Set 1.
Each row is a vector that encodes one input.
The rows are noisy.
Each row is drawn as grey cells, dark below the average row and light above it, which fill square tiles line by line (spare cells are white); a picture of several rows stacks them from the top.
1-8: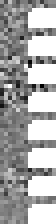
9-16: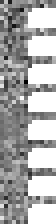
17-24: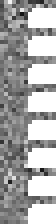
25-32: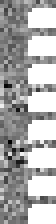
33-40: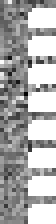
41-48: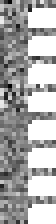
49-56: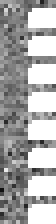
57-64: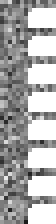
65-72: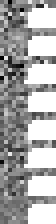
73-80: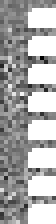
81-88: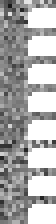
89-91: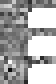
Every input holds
either a point on an 8-point circle, or a point on a 6-point line and a true/false value.
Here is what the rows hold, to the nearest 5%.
About 45% of them hold a point on an 8-point circle. The rest hold a point on a 6-point line and a true/false value.
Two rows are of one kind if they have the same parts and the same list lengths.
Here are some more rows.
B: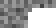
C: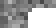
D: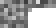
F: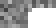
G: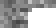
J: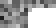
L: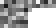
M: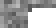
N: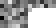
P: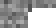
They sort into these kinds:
B, D, G, J, N
C, F, L, M, P

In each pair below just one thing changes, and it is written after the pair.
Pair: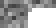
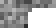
the true/false value
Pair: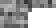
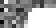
the place on the 6-point line
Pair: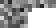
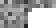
the place on the 6-point line
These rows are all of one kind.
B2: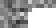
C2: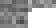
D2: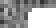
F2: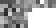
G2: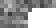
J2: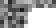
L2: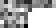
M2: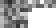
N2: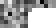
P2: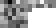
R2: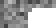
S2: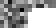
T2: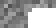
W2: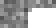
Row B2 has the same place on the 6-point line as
C2, M2 and N2.
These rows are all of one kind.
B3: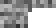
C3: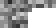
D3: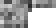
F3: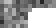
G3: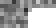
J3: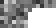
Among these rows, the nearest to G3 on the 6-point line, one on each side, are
C3 and J3.
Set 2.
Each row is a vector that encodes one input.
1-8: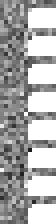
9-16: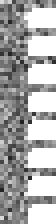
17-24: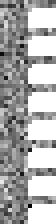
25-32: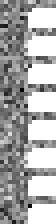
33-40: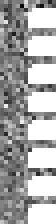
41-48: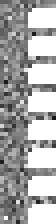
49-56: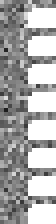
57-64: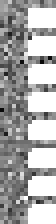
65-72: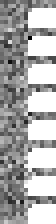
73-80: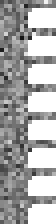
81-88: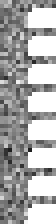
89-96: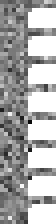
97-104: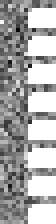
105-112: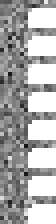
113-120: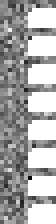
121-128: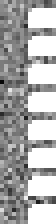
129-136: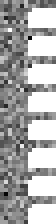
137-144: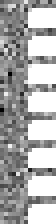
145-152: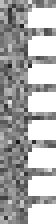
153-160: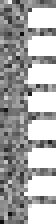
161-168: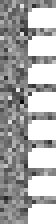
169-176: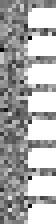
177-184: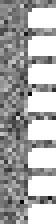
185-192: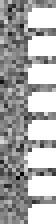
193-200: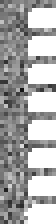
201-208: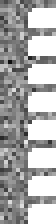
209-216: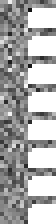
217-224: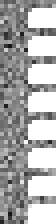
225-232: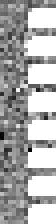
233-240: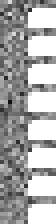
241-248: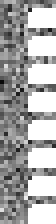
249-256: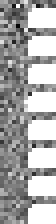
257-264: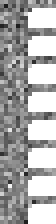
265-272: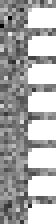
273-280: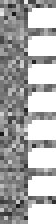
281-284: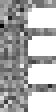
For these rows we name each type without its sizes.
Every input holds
either a point on a circle, or a point on a line, or a node of a tree.
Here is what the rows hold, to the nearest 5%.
About 50% of them hold a point on a circle. About 35% of them hold a point on a line. The rest hold a node of a tree.
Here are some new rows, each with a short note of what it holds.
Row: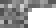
a point on a circle
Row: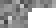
a point on a circle
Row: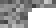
a point on a circle
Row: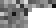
a node of a tree
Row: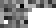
a node of a tree
